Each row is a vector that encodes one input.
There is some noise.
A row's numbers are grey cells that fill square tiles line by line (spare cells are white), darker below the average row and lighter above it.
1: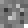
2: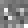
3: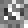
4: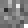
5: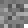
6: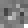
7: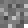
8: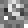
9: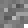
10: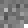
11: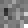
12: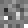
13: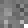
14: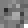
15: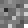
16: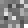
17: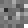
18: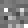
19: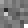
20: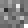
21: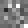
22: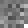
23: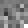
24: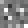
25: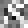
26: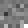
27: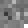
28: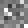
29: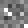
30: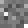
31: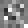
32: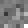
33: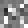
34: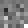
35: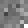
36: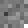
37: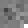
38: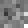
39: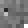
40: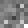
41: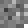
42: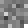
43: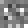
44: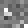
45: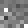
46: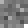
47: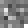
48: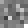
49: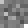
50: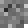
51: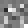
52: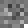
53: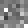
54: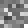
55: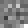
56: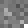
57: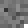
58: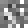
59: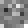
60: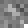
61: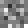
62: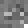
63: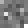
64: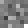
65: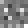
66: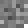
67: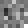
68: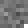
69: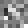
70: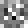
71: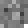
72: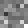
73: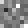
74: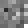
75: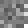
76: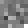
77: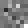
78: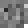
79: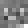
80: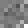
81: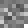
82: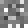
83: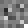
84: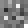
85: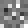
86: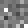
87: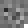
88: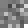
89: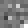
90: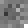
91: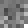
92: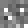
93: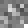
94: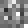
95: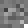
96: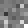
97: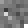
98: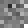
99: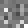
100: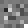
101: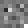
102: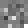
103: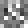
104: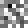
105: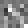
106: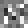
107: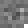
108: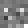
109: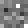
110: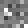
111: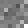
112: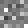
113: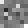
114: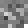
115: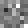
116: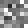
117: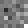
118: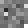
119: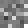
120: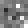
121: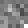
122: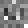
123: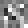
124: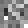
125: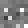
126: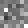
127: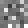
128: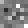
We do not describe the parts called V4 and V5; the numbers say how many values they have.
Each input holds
a point on a 6-point line, a true/false value, a value of V4 and a value of V5.
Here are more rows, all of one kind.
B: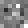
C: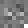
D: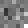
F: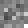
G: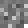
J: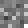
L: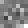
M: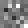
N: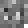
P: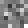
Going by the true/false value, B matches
D, F and L.
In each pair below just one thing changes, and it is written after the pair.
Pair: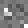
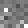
the true/false value
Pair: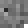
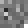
the value of V4
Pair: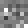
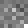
the value of V4
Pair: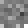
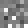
the value of V4
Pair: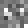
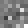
the true/false value
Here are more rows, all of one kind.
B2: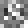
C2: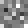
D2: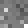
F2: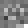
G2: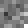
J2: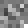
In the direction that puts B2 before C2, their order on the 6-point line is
D2, J2, G2, B2, C2, F2.
